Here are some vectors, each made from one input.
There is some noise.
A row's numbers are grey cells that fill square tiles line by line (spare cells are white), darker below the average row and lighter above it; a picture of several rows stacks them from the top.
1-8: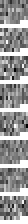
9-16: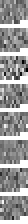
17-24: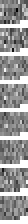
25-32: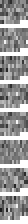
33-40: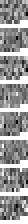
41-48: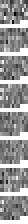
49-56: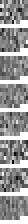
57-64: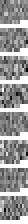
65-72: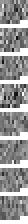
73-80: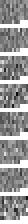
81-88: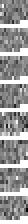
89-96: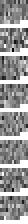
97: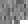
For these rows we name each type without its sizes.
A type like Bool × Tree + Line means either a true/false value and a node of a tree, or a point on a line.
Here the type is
(Circle + Unit) × (Line × Line + Unit).
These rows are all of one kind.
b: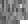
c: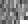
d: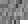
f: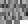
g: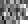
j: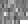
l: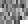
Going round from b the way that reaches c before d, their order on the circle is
b, c, d, g, f, l, j.
